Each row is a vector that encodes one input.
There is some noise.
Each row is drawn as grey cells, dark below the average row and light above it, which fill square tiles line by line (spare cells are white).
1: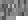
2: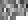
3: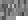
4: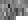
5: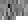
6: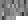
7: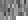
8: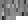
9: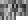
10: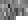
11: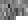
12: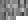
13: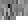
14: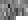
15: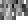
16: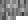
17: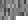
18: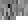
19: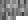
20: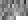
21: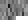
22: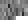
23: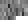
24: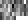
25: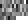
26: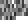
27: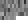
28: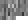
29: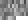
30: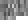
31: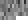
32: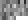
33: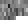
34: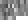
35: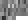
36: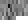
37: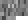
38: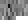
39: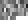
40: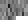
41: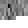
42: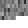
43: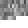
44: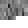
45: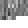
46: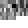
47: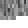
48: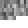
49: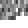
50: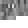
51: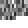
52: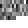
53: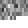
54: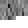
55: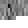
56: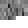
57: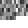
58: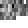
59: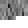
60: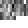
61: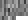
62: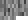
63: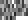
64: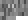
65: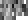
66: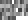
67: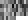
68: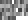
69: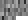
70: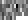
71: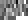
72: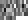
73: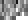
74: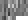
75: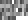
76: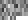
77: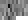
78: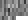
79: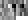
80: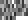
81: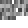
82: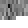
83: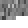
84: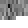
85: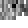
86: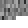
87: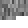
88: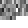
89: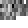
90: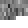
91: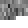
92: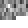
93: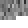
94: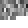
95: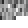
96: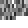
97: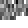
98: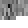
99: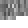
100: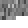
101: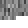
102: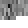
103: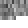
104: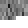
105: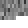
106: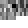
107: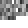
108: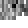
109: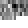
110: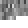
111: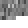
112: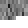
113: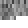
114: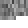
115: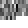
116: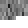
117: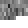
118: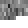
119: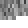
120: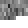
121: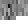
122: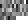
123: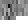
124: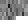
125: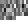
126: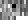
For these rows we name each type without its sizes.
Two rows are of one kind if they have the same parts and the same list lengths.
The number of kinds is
3.
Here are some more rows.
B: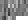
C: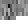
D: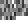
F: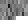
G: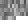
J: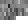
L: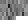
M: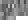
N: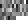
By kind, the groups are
B, G, M
C, F, J, L
D, N

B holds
a label, a point on a line and a true/false value.
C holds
a point on a line.
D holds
a point on each of two circles.
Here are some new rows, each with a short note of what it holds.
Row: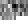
a point on each of two circles
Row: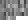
a label, a point on a line and a true/false value
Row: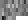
a label, a point on a line and a true/false value
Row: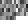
a point on each of two circles
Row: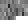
a point on a line
